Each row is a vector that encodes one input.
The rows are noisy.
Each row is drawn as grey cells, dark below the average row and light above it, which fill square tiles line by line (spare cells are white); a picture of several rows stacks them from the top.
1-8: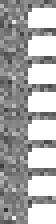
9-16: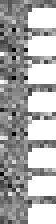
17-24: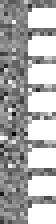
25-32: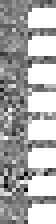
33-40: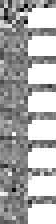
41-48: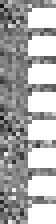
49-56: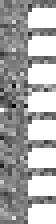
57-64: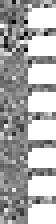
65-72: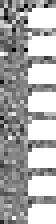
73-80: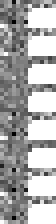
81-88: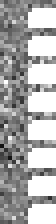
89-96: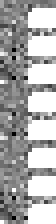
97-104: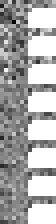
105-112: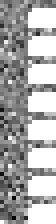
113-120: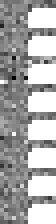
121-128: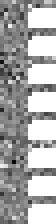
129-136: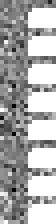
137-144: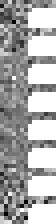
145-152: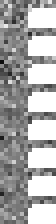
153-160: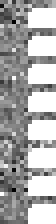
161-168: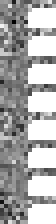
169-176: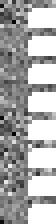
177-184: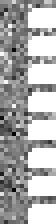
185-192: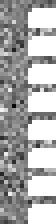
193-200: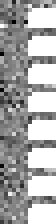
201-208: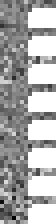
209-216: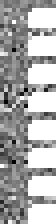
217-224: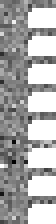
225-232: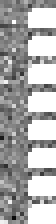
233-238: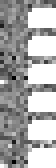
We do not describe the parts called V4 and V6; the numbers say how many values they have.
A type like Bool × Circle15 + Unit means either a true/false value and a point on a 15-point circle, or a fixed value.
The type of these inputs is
Bool × Circle9 × V4 × V6 + Circle11 + Unit.
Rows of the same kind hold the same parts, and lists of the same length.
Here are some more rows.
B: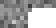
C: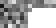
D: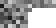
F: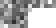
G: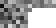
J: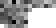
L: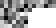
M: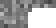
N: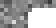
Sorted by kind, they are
B, M, N
C, D, F, G, J
L

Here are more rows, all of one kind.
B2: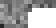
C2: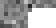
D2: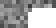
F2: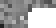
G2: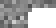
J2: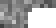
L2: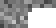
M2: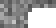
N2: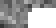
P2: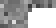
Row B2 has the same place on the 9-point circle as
M2 and P2.
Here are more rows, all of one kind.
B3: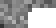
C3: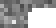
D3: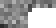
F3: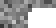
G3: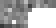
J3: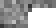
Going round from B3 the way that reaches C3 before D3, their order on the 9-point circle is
B3, C3, G3, J3, F3, D3.
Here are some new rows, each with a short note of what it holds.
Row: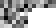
a fixed value
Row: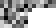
a fixed value
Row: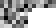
a fixed value
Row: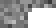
a point on a 9-point circle, a true/false value, a value of V4 and a value of V6
